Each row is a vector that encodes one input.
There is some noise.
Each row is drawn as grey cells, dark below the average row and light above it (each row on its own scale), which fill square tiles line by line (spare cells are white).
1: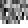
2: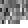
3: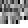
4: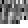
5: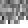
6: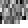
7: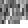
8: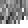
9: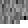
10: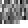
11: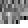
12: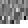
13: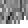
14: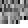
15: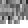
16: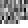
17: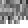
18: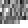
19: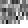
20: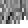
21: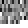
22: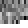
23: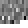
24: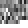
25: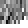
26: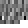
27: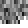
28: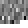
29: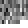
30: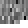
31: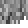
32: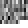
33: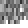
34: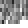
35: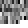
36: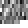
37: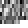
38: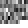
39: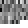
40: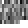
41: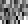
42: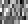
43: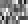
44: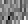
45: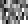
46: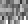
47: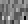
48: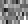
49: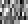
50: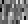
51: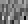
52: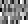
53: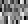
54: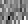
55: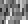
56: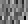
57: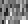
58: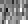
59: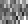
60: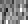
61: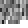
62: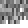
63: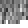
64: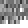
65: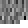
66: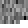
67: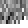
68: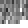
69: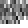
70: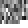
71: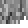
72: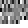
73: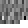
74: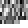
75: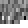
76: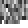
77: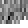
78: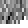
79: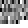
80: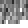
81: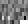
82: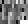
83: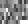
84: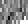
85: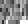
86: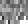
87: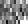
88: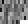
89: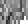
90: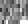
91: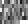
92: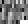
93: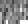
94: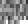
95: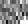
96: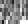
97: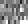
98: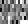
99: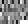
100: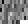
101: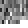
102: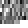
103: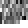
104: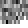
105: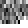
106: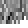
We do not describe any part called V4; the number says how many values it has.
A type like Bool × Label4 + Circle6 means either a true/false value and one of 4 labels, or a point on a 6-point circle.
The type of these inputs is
(Line7 + Tree7) × V4.
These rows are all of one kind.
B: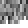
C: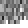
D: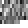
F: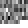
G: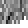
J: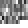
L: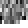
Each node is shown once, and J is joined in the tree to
D.
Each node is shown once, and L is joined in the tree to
C.
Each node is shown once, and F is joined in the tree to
B and G.
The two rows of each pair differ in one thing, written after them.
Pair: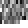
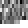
the node of the tree
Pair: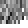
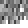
the value of V4
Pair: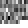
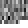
the node of the tree
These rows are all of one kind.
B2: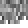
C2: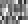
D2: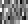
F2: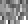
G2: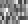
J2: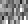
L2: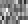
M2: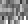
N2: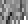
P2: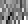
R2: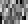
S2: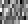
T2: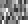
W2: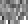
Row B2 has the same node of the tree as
C2, F2 and W2.
